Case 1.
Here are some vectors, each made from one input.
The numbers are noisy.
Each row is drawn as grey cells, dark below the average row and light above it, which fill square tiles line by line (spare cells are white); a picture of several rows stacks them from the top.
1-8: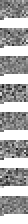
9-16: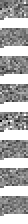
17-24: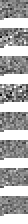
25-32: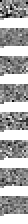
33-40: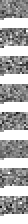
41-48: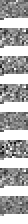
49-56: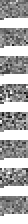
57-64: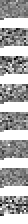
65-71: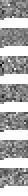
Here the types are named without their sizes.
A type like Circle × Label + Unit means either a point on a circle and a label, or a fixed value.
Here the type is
Line.
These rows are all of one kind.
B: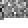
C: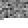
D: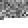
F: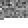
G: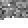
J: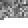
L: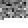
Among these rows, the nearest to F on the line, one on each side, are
C and L.
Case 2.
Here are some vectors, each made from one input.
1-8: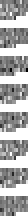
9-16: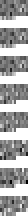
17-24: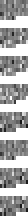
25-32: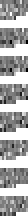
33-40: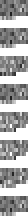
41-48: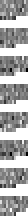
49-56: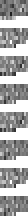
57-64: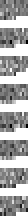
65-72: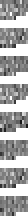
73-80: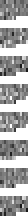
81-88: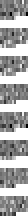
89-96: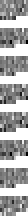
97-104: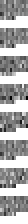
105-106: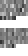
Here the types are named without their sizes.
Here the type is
Bool × Bool × Bool.
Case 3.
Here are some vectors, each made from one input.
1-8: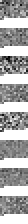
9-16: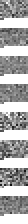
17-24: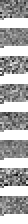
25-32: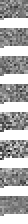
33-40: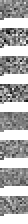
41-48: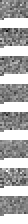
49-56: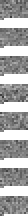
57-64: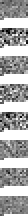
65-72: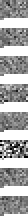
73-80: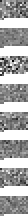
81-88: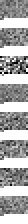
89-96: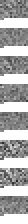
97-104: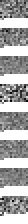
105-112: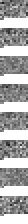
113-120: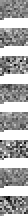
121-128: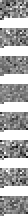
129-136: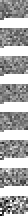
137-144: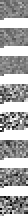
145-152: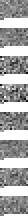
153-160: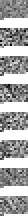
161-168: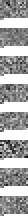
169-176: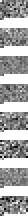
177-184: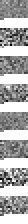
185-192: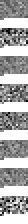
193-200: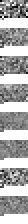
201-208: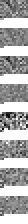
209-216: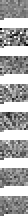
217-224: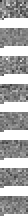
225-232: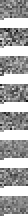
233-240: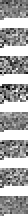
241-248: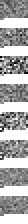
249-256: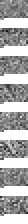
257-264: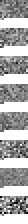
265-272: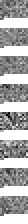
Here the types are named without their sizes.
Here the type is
Line.
